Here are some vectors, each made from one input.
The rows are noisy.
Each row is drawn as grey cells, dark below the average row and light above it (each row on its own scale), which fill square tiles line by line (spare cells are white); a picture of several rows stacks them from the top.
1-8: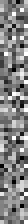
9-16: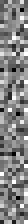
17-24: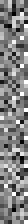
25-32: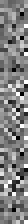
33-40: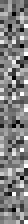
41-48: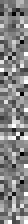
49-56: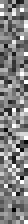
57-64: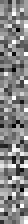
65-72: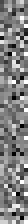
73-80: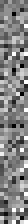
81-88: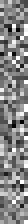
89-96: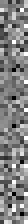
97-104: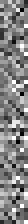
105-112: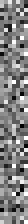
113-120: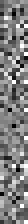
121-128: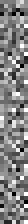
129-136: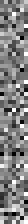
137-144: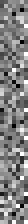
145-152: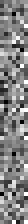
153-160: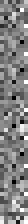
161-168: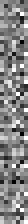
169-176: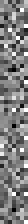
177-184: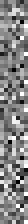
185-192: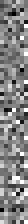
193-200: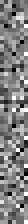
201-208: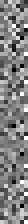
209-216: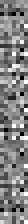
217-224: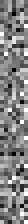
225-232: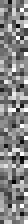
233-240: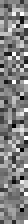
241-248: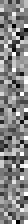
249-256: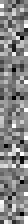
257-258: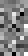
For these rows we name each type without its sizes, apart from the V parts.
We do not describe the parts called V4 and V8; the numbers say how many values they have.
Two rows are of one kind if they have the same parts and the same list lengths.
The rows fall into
2 kinds.
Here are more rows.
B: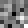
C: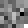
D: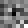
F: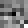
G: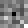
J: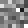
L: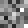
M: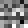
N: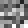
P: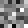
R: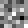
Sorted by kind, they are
B, C, D, L, M, N
F, G, J, P, R

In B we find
a point on a line, a true/false value and a value of V8.
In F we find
a true/false value, a value of V4 and a value of V8.
